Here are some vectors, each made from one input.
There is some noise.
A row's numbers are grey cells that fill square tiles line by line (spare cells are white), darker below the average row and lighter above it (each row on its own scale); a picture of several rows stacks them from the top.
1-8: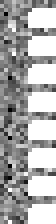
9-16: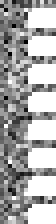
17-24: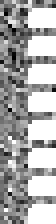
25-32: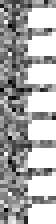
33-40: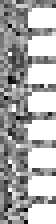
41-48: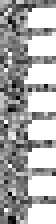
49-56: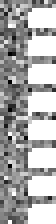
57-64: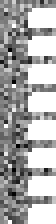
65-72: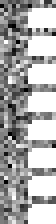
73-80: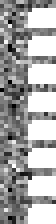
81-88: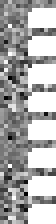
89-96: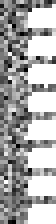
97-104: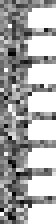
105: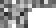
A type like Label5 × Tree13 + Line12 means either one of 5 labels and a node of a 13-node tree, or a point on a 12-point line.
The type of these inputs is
(Line4 + Line7) × Line7.
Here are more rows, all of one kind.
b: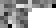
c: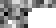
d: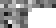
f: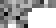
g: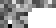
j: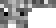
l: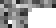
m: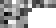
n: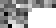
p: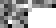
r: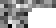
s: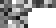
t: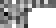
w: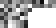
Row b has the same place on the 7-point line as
l, p and r.
